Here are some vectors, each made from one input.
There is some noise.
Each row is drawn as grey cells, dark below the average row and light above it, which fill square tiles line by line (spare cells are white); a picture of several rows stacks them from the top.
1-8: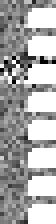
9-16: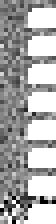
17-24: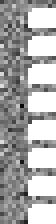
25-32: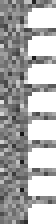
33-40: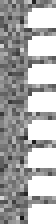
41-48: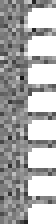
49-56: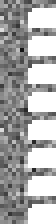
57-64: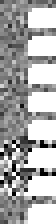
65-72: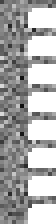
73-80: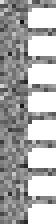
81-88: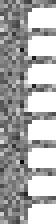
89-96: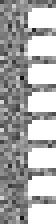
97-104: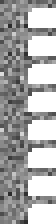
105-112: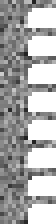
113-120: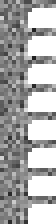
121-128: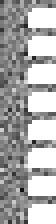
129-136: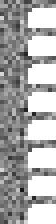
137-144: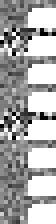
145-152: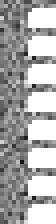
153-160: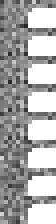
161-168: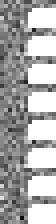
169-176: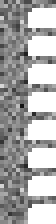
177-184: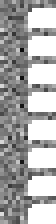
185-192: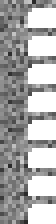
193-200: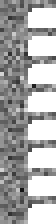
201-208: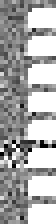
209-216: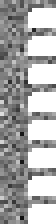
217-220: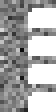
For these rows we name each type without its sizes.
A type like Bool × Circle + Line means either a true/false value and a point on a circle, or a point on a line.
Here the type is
Circle + Unit.
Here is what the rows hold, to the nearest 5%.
About 95% of them hold a point on a circle. The rest hold a fixed value.
